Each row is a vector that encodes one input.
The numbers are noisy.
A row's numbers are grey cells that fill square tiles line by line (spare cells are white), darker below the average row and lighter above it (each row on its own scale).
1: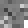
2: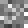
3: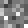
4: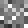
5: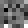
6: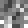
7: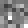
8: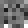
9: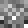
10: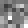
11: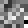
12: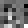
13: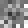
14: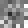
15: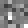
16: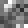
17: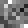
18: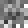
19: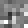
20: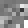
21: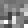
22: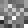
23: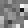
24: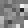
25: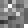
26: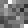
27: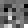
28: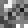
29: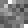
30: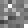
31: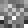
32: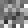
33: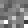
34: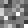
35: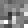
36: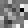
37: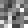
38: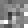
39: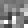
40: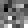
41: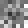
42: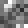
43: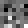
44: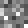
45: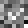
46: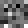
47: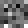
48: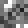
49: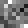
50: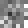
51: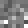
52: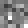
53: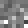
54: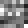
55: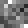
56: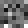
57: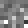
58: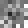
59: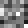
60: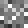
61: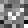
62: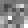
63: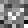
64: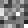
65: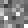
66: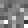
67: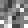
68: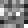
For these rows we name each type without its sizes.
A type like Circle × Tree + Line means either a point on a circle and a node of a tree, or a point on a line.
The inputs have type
Bool × Label.
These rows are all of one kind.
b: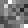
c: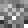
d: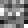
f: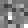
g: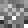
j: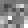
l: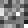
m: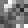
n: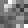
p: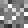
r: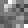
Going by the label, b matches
m, n and r.
